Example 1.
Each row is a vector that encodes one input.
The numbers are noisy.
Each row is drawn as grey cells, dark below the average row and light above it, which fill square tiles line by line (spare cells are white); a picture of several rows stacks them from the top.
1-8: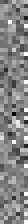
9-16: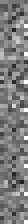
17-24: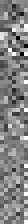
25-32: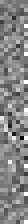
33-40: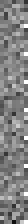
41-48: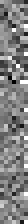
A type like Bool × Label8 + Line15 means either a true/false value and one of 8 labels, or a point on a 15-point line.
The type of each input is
Tree10.
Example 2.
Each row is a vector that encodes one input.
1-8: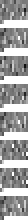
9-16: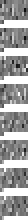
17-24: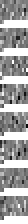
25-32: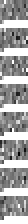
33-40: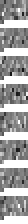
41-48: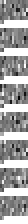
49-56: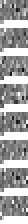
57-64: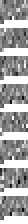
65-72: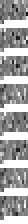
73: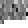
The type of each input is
Tree15.
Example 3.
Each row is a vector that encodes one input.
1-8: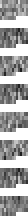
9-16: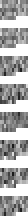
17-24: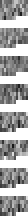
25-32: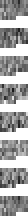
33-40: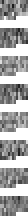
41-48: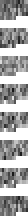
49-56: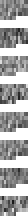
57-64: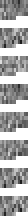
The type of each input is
Tree7.
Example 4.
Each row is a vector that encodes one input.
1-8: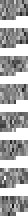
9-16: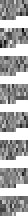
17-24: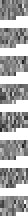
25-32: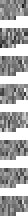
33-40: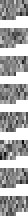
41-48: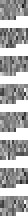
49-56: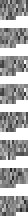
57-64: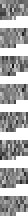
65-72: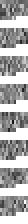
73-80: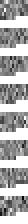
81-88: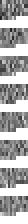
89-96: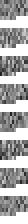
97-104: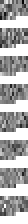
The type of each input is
Tree16.
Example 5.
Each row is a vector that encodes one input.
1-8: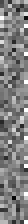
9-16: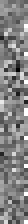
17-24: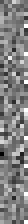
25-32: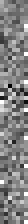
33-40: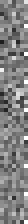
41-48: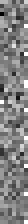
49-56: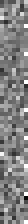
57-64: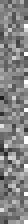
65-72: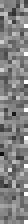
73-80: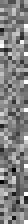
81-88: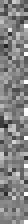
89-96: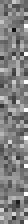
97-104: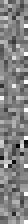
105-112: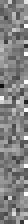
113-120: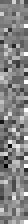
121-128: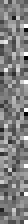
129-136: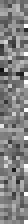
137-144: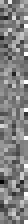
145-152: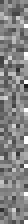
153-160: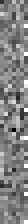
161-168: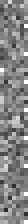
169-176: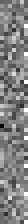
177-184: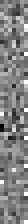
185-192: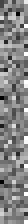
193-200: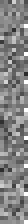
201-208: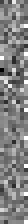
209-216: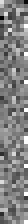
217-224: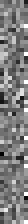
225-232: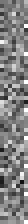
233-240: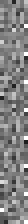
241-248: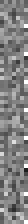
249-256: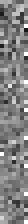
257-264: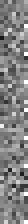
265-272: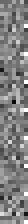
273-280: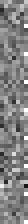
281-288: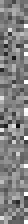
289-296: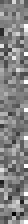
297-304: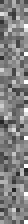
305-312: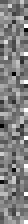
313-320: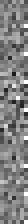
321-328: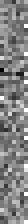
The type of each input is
Line14.
